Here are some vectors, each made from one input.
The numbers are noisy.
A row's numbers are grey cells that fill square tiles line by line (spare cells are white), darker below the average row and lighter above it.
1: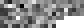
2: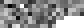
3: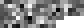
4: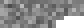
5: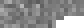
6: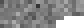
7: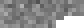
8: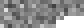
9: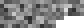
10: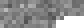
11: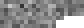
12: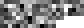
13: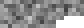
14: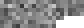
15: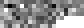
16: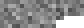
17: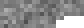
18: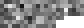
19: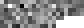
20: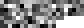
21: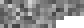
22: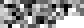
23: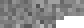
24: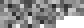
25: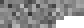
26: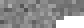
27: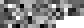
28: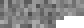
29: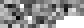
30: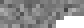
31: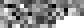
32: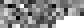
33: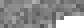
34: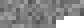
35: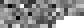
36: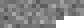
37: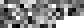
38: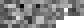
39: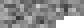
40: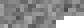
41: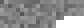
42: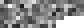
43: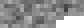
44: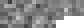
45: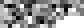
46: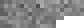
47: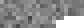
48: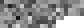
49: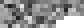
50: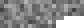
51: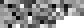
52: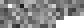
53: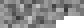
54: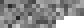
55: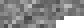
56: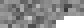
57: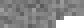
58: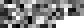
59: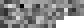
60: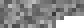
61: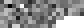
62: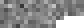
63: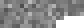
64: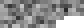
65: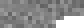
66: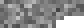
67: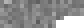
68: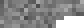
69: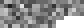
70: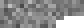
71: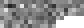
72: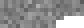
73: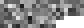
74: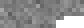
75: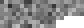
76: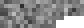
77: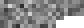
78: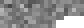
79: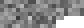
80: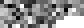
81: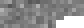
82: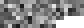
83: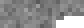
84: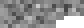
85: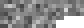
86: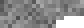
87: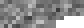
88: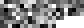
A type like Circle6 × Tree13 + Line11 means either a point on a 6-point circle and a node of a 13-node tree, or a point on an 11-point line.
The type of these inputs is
Bool × (Line4 + Line6).
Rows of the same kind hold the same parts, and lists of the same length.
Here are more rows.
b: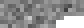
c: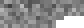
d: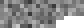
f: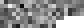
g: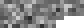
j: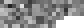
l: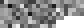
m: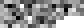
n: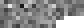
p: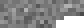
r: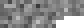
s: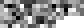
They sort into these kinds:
b, c, f, j, m, n, s
d, g, l, p, r

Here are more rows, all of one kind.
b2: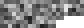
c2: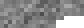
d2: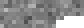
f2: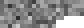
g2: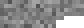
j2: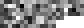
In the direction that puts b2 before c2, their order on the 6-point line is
g2, j2, f2, b2, c2, d2.
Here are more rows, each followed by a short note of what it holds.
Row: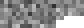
a point on a 6-point line and a true/false value
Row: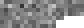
a point on a 4-point line and a true/false value
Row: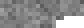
a point on a 4-point line and a true/false value
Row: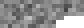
a point on a 4-point line and a true/false value
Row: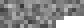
a point on a 6-point line and a true/false value
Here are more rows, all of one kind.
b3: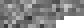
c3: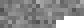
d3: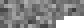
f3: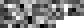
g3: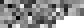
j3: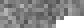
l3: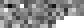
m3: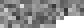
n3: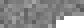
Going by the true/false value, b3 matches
f3, j3 and l3.
